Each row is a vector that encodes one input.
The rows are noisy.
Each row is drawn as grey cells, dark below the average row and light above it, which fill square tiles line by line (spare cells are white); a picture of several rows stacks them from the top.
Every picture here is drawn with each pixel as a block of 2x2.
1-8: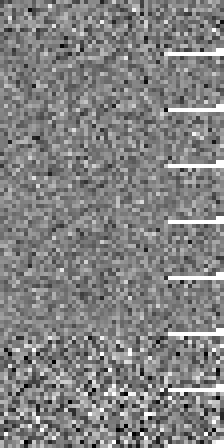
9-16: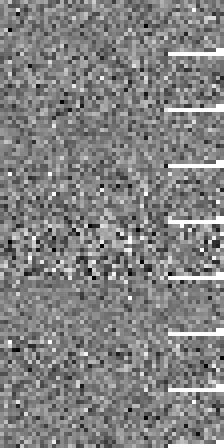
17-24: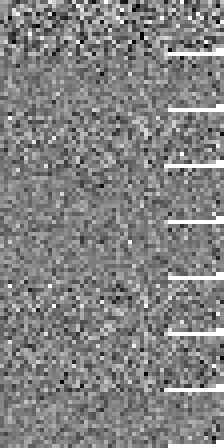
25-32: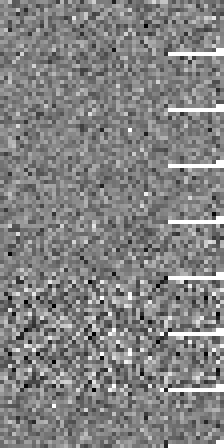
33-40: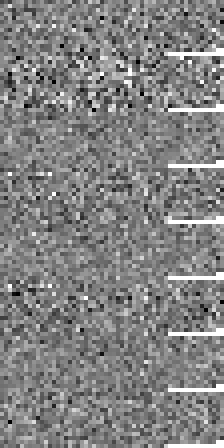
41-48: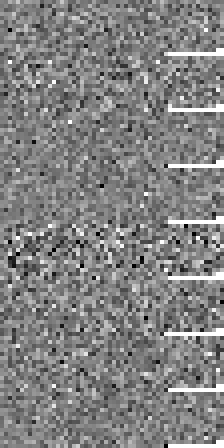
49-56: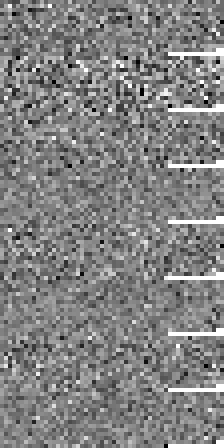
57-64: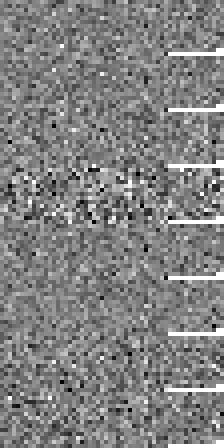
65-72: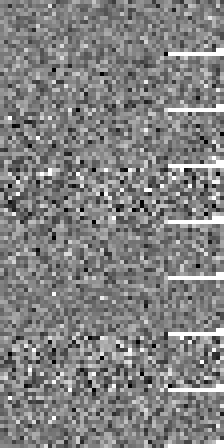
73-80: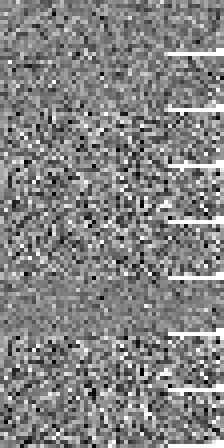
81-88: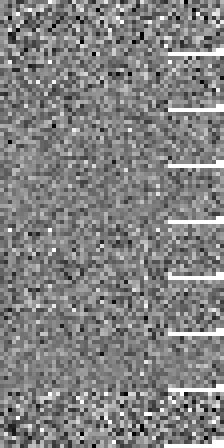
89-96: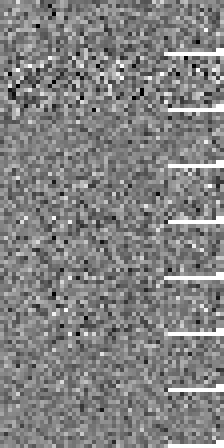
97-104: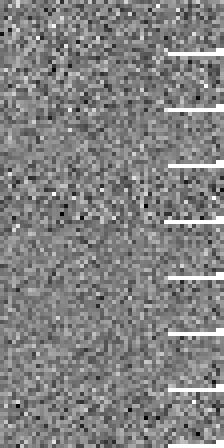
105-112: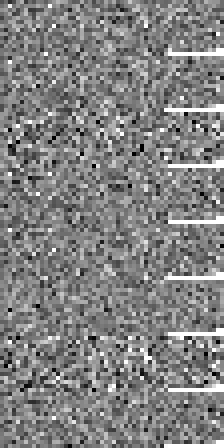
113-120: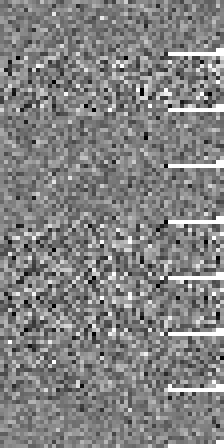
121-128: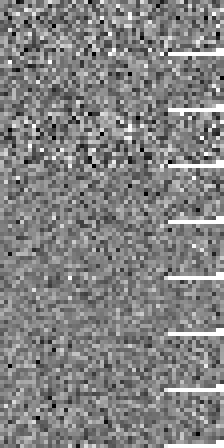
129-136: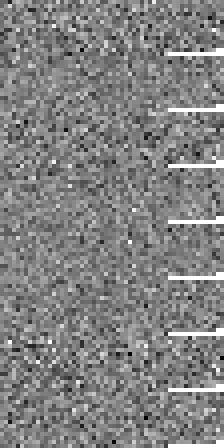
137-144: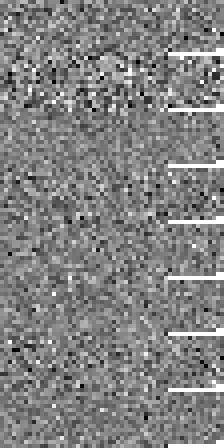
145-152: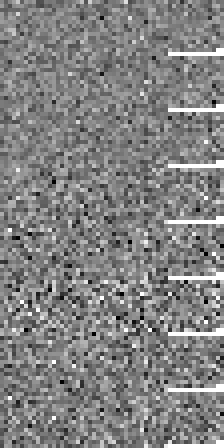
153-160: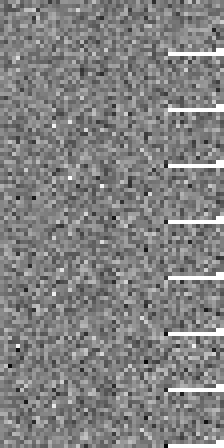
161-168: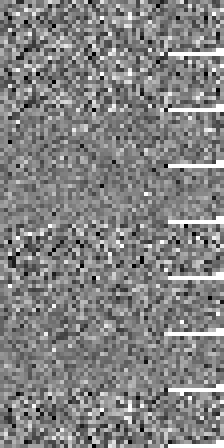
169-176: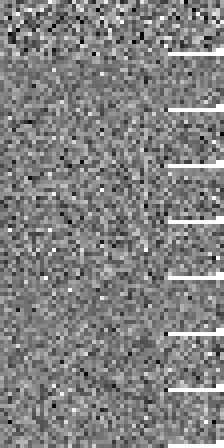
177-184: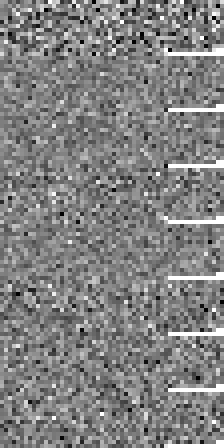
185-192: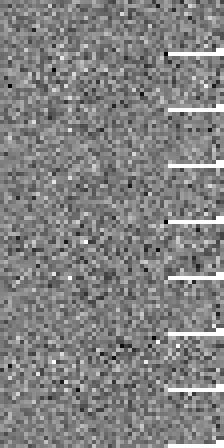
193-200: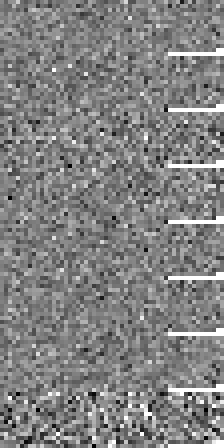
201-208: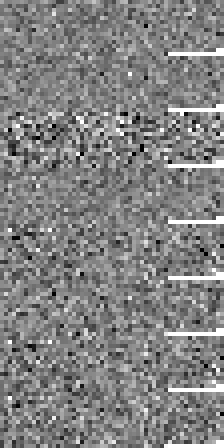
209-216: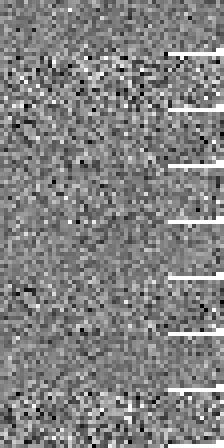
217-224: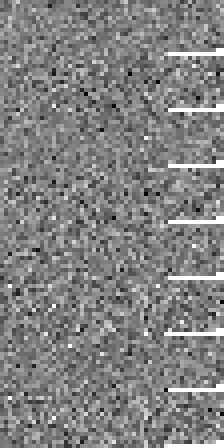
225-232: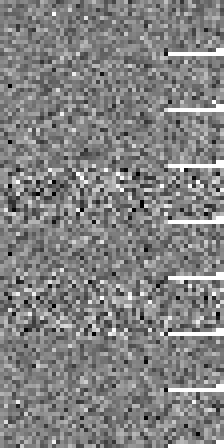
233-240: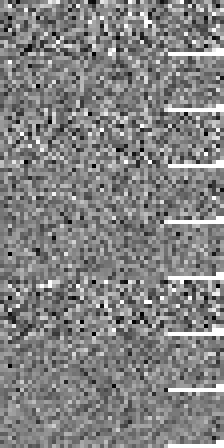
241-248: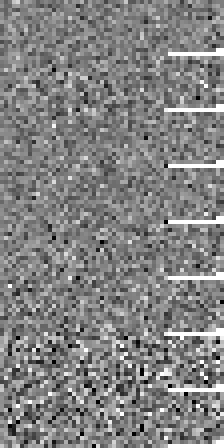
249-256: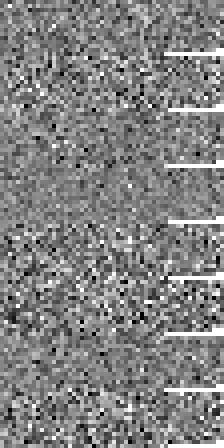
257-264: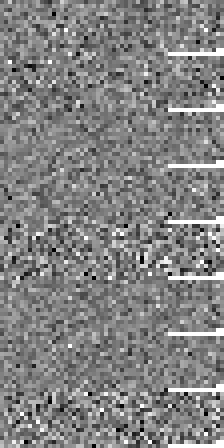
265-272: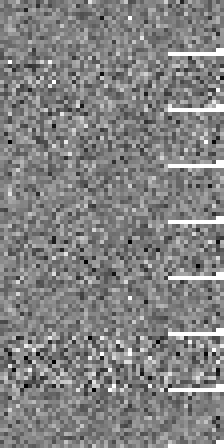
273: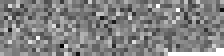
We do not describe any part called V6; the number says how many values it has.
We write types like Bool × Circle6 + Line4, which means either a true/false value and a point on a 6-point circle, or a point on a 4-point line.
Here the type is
((Circle11 + Unit) × Tree9 + Label4) × V6.
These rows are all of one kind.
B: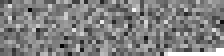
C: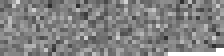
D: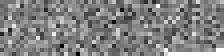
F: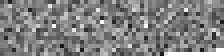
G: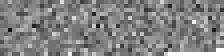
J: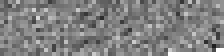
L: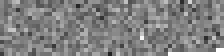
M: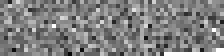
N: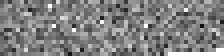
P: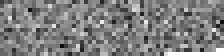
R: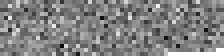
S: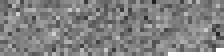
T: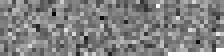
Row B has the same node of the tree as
D, P and S.
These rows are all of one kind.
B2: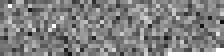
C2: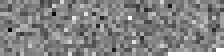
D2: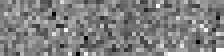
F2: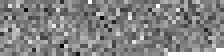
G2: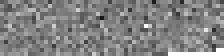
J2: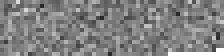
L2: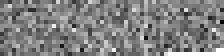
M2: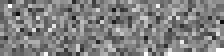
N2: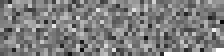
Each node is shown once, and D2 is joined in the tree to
J2.
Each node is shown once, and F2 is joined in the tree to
C2, L2 and M2.
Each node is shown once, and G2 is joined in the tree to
J2.
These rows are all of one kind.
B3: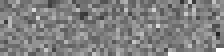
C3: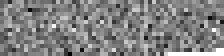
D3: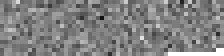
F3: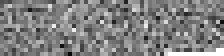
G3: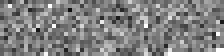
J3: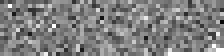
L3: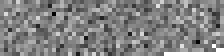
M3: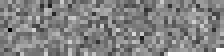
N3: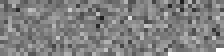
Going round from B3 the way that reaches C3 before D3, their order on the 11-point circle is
B3, G3, M3, J3, N3, F3, C3, D3, L3.
